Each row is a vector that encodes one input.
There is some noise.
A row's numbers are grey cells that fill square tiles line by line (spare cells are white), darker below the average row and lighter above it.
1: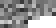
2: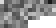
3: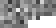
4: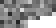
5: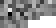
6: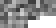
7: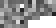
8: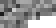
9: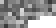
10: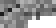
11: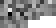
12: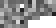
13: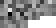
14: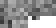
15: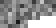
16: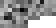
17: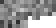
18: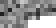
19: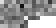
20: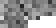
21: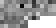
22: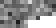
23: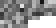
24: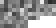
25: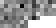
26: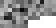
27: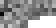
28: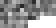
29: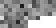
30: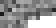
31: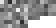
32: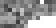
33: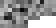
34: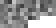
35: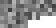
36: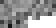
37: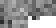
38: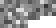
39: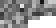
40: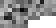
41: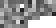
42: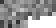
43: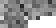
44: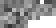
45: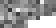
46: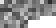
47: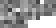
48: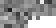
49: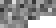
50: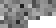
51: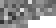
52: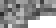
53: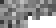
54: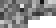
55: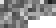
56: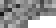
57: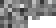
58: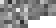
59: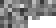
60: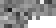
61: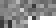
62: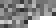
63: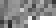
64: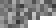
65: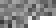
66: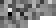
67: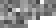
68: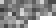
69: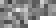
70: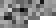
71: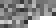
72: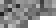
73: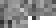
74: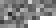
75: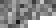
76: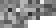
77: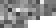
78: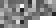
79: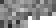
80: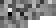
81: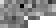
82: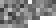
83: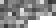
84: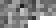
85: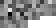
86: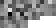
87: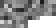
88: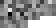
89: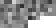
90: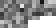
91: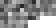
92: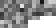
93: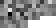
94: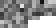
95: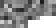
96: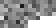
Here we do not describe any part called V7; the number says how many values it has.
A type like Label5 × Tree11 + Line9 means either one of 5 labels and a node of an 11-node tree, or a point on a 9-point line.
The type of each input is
List2(Line5) × V7.
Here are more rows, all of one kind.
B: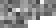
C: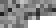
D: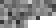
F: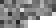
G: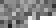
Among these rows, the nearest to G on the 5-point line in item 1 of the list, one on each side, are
B and D.
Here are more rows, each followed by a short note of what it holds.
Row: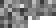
a value of V7, together with the empty list
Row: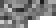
a value of V7, together with the empty list
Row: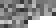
a value of V7, together with the empty list
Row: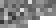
a value of V7, together with a list of two items
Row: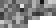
a value of V7, together with the empty list
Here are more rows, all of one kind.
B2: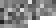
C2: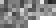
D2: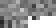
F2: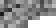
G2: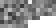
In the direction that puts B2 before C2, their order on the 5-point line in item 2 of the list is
B2, G2, C2, F2, D2.
